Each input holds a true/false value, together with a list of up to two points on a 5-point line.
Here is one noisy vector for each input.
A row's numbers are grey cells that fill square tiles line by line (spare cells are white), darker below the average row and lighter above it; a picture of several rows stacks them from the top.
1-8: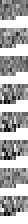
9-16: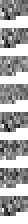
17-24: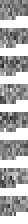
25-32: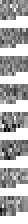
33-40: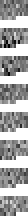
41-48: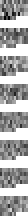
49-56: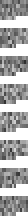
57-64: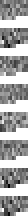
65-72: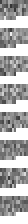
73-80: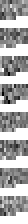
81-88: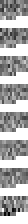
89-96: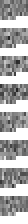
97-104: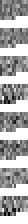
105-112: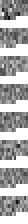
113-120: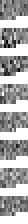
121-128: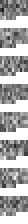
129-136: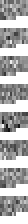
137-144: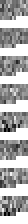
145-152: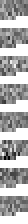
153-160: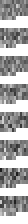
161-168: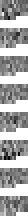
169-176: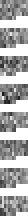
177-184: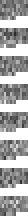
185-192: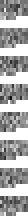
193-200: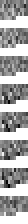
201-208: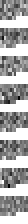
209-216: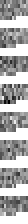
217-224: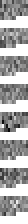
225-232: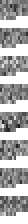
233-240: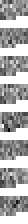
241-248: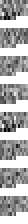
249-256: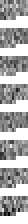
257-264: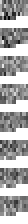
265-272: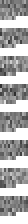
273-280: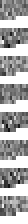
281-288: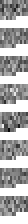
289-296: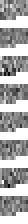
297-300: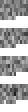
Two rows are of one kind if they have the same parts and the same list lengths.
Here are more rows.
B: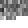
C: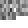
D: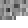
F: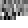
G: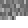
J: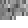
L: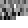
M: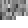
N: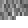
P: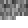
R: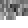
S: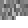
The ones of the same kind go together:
B, D, J, M, R
C, G, N, P, S
F, L

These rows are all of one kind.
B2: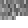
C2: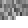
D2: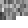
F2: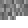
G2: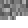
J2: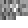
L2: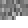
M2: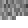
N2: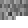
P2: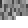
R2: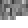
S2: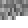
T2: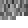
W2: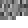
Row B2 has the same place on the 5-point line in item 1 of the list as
F2, J2 and T2.
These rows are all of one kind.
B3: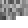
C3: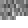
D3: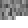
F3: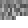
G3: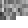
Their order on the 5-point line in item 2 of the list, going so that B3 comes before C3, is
F3, G3, D3, B3, C3.
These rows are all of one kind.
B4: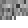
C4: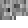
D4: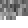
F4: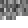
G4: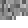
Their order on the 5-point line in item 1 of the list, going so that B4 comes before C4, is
F4, B4, G4, D4, C4.
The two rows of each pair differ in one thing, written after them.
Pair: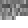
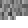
the place on the 5-point line in item 1 of the list
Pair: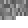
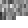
the true/false value
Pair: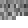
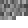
the place on the 5-point line in item 1 of the list
